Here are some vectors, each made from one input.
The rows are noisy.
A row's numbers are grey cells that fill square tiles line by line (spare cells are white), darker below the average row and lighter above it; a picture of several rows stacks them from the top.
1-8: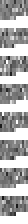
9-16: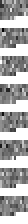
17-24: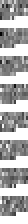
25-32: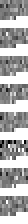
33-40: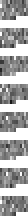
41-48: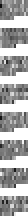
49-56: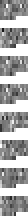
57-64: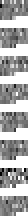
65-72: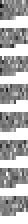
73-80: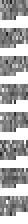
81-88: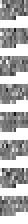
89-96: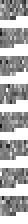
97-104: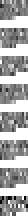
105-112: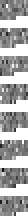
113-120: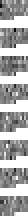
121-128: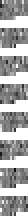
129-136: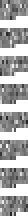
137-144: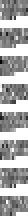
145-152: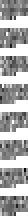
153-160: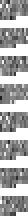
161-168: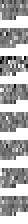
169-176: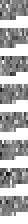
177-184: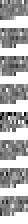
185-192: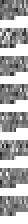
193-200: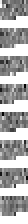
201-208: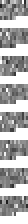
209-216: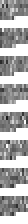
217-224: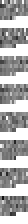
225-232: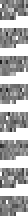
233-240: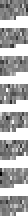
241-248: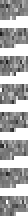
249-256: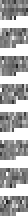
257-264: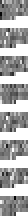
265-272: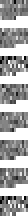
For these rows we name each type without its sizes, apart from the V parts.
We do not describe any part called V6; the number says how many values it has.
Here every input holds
a list of items, each a true/false value and a value of V6.
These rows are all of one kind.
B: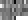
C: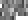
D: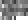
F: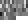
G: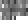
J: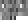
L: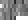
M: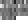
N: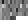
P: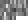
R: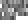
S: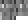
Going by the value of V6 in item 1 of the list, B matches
F, L and M.
